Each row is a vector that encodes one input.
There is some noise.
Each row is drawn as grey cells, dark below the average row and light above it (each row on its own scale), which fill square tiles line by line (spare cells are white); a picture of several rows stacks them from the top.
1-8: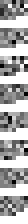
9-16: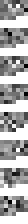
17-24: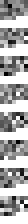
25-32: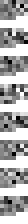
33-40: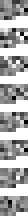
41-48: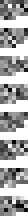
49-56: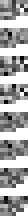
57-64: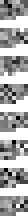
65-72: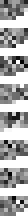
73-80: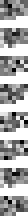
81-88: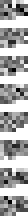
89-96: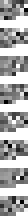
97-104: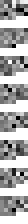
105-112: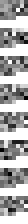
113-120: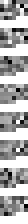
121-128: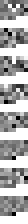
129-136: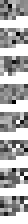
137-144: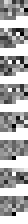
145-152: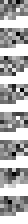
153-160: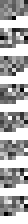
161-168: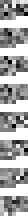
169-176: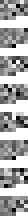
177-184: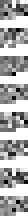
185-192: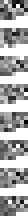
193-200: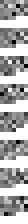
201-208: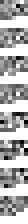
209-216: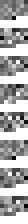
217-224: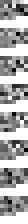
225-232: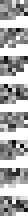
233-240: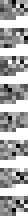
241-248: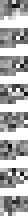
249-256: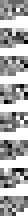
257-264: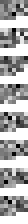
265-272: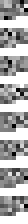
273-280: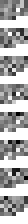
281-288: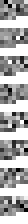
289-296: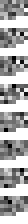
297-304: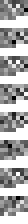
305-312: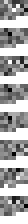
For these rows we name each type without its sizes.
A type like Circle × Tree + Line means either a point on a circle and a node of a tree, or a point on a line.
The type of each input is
Bool × Label + Circle.
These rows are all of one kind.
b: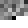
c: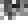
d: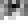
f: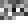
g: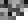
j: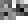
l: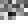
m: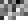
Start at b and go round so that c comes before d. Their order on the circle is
b, g, j, l, c, d, m, f.
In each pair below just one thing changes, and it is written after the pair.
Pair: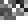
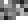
the true/false value
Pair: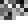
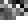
the label
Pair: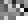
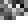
the label
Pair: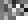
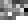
the true/false value
